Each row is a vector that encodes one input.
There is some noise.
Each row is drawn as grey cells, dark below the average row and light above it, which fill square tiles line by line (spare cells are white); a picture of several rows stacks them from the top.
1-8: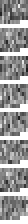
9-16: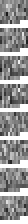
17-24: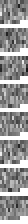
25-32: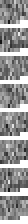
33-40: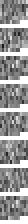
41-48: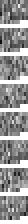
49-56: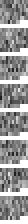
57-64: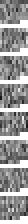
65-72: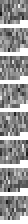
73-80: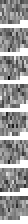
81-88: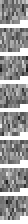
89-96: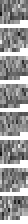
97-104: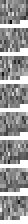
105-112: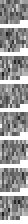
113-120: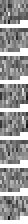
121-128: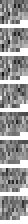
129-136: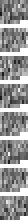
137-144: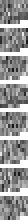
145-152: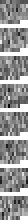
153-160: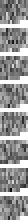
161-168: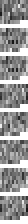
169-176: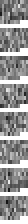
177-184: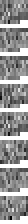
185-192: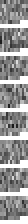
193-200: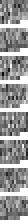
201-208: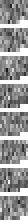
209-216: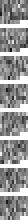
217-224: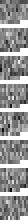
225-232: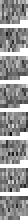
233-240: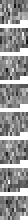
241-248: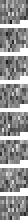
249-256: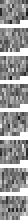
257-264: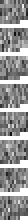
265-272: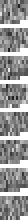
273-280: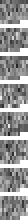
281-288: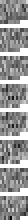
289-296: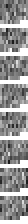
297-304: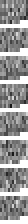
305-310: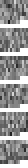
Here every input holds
four true/false values.
